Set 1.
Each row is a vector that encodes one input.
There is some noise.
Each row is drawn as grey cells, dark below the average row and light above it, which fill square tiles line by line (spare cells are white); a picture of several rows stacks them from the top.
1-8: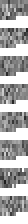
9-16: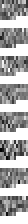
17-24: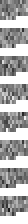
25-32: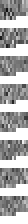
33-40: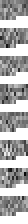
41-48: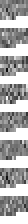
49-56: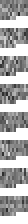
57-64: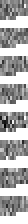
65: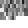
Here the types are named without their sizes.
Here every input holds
a label and a true/false value.
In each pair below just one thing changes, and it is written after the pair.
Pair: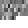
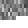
the true/false value
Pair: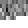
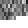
the true/false value
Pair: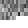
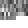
the label
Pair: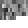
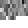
the label
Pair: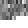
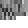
the true/false value
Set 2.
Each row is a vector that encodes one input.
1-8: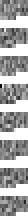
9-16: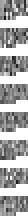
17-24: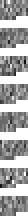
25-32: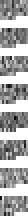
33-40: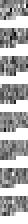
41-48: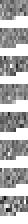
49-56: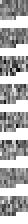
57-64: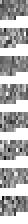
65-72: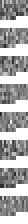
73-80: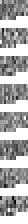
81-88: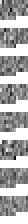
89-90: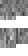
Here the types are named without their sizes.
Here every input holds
a point on a line, together with either a fixed value, or four true/false values.
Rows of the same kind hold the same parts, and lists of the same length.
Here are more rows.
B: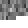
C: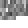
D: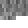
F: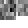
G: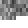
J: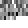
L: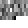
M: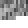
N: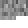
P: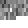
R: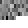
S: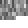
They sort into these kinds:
B, D, F, J, M, N, P, R, S
C, G, L

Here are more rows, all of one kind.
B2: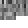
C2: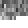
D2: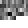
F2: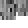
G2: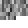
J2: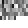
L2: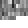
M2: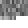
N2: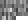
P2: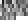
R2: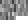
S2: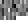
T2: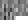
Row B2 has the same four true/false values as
F2, N2, P2 and S2.
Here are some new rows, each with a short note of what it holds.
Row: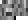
a point on a line
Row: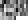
a point on a line and four true/false values
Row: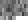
a point on a line and four true/false values
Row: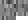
a point on a line and four true/false values
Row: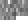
a point on a line
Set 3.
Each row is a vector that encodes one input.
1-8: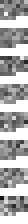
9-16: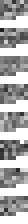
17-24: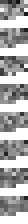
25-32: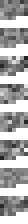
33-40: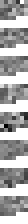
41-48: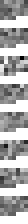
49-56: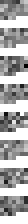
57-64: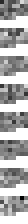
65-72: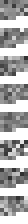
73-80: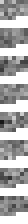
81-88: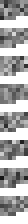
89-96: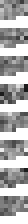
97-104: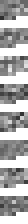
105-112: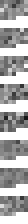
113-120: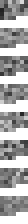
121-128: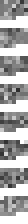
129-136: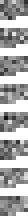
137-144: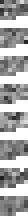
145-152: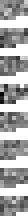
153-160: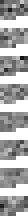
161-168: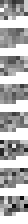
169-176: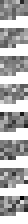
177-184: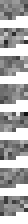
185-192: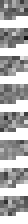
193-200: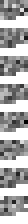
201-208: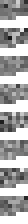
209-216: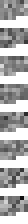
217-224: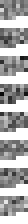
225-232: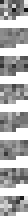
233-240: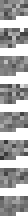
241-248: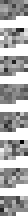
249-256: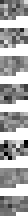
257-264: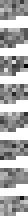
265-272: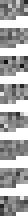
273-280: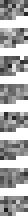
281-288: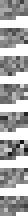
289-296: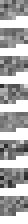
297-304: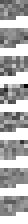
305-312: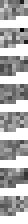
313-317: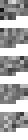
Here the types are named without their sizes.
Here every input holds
a node of a tree and a true/false value.
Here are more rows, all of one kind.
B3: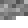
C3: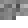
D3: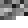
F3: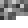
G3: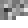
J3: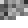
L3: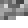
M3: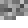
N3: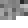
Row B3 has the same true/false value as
G3 and L3.
